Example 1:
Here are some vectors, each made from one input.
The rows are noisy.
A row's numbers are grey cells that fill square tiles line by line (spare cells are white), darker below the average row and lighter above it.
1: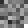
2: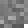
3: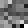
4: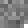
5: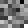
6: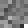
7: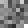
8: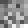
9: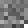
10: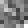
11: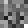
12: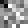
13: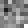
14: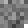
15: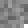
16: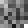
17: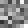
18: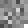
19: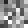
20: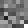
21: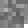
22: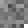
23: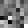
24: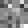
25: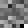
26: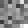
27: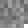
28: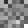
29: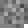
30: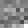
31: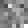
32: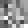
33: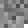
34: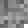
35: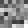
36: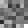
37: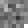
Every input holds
a node of an 8-node tree.
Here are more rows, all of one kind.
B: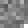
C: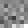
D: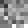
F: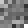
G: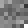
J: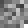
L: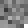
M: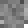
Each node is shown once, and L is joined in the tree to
D.
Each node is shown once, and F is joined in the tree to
C.
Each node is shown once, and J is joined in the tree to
M.
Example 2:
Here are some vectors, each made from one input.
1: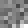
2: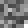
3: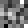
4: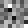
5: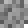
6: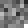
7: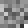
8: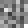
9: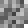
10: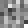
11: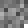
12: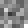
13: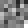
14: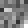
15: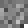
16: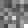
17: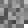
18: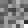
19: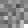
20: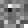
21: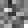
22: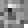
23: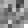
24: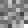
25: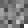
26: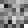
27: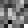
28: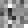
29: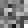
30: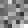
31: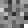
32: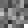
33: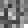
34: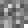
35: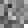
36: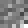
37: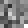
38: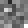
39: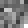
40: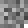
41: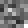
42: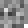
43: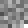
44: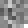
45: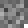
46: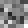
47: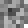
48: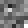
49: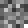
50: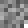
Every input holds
a node of a 10-node tree.
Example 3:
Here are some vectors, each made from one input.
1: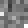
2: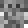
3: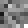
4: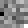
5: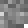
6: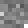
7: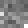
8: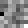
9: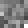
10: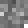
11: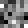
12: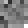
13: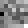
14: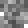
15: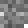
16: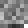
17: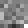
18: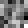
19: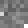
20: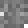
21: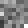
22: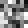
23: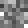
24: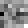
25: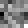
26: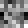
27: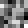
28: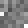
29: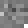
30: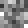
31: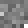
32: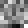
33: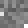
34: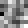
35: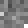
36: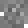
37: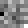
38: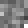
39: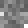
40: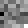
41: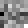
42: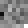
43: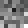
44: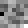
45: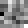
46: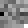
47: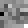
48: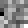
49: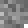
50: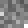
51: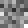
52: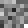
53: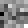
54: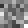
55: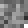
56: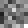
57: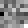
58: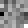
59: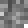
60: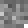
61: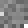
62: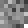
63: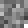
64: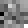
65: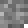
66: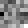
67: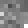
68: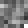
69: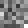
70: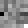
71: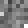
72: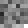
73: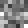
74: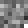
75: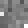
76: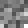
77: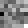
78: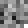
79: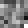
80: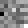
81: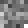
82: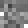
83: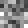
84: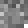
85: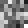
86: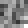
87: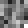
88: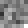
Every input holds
a point on a 5-point line.
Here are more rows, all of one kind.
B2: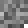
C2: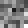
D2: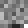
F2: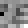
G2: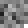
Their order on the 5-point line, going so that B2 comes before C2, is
D2, B2, C2, G2, F2.
